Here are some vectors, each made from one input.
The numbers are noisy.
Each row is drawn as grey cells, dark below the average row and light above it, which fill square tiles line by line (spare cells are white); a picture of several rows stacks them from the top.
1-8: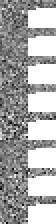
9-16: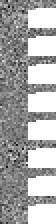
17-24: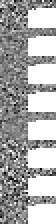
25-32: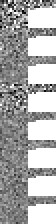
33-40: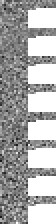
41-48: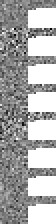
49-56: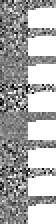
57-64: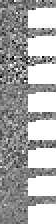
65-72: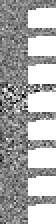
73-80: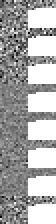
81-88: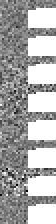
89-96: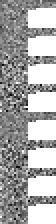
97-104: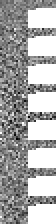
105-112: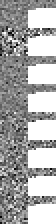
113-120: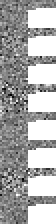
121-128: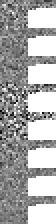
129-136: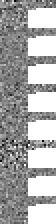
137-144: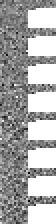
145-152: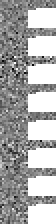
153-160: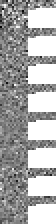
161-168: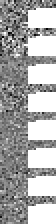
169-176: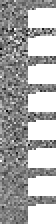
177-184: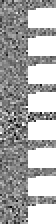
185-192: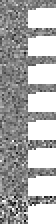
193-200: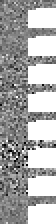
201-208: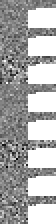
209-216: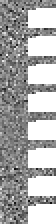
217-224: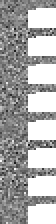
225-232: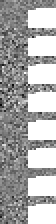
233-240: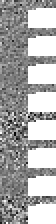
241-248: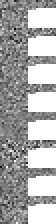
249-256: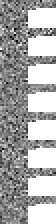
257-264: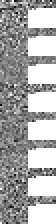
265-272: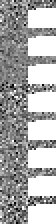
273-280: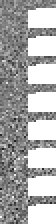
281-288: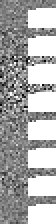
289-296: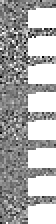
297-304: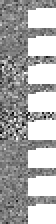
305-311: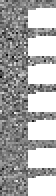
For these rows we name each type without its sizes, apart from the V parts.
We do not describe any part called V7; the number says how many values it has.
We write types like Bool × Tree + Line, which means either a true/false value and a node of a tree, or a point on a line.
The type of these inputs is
Bool × (Circle × V7 + Tree) × Line.
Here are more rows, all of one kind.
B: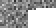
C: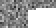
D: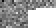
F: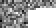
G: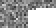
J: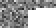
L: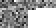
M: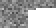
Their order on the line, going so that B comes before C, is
B, G, L, D, J, C, F, M.
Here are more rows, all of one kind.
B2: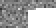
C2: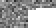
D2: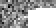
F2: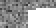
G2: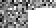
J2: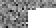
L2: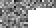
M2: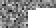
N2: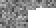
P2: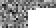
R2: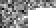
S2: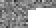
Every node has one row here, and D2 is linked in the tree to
R2.
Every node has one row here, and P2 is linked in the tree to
B2, N2 and R2.
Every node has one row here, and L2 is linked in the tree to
J2.
